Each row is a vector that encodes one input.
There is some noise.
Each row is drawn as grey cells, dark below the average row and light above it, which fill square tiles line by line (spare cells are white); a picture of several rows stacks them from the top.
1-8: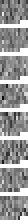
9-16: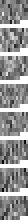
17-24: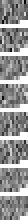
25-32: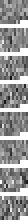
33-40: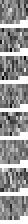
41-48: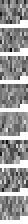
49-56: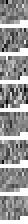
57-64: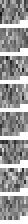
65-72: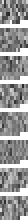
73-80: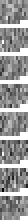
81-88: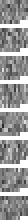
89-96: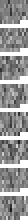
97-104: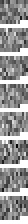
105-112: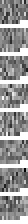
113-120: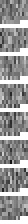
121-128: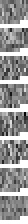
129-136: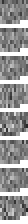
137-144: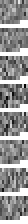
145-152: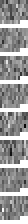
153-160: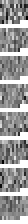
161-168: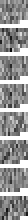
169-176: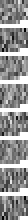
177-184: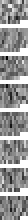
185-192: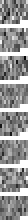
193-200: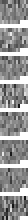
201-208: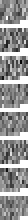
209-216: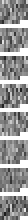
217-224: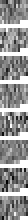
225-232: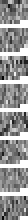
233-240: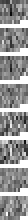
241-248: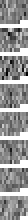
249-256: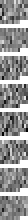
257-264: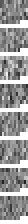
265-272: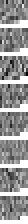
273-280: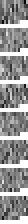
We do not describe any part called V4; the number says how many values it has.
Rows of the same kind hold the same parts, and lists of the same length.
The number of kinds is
4.
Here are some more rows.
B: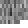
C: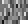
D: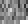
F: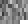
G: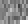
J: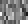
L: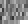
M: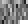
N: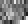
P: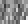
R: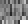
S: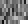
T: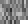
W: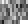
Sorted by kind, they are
B, R, T
C, M, S, W
D, F, G, L, P
J, N

